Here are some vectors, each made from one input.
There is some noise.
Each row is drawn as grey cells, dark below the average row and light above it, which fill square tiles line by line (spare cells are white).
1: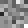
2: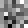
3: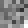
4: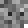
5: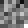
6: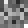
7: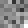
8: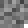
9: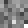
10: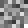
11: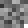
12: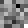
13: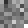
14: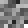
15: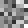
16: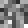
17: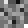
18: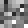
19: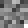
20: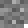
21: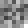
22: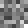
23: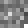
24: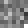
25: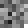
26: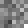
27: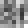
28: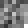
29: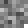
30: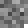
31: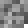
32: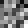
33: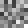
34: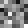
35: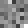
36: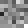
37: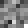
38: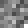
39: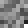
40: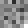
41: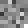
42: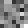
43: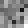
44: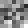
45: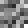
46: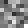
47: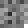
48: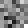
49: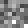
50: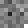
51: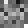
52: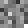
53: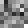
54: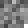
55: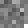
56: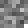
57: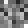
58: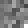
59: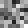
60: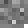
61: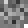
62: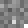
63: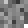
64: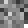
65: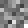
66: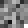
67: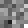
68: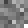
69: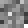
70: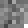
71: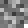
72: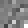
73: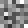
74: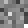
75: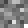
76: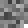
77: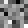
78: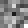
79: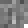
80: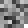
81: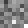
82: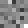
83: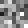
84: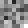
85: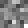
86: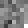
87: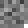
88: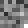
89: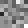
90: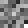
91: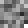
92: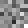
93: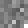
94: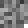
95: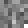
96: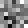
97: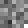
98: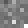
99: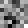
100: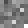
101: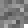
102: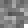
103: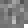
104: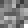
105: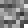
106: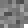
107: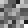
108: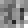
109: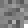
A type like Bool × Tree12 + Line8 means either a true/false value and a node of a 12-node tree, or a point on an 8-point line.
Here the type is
Line7 + List2(Line10).
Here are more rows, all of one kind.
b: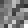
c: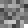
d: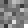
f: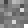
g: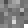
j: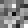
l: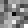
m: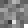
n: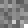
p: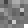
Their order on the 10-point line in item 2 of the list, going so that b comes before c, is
n, j, d, b, c, g, f, l, m, p.
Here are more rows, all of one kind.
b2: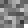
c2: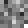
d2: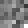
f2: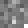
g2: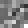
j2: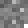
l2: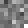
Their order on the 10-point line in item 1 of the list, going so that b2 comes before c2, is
b2, d2, g2, j2, l2, f2, c2.
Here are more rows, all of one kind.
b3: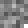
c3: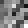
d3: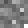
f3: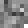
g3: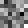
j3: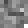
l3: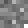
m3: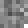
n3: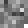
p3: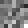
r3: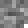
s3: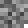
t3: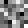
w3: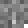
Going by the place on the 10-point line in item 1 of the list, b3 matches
f3, j3, m3 and r3.
